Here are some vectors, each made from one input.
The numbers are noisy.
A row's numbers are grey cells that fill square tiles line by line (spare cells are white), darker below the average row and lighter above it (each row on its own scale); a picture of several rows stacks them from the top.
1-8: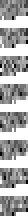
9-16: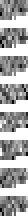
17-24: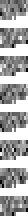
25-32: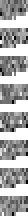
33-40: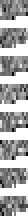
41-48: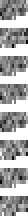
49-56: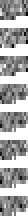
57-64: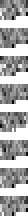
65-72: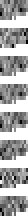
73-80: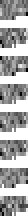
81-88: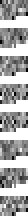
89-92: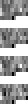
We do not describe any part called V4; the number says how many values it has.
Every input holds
a list of up to two items, each a true/false value and a value of V4.
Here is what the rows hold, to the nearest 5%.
All of them are lists of up to two items, each a true/false value and a value of V4: about 5% are empty, 45% hold one and 50% two.
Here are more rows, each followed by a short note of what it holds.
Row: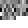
the empty list
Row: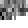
a list of one item
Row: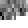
a list of one item
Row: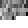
a list of two items
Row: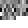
the empty list
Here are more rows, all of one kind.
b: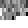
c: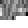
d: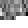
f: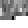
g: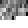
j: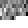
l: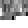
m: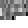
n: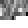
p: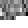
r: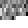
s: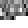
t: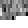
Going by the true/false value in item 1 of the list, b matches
g, j and r.
